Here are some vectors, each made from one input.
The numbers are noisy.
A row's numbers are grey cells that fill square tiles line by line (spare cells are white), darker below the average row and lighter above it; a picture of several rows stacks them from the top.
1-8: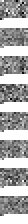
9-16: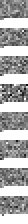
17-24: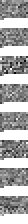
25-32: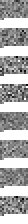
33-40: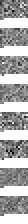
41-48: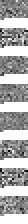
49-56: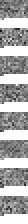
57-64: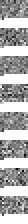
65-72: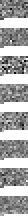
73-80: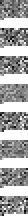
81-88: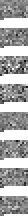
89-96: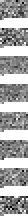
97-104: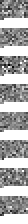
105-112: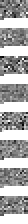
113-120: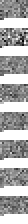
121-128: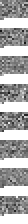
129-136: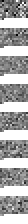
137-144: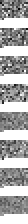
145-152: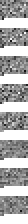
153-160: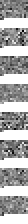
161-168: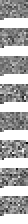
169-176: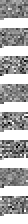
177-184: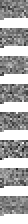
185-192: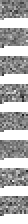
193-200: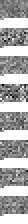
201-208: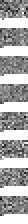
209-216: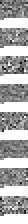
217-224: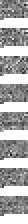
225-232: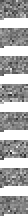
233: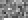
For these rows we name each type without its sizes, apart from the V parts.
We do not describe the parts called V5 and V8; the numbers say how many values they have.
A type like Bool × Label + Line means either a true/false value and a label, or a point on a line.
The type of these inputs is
Line + Tree × V5 + V8.
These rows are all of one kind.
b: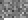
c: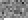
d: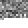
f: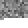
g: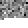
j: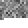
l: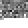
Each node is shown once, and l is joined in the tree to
c and j.
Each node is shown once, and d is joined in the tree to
g and j.
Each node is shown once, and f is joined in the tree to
b.
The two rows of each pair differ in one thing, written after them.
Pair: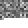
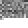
the value of V5
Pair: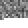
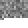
the node of the tree
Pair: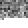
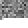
the node of the tree
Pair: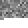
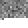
the node of the tree
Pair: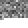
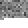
the value of V5
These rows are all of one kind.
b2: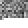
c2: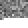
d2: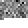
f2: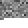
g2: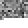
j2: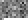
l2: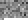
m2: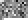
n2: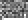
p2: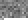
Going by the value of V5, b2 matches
l2 and m2.
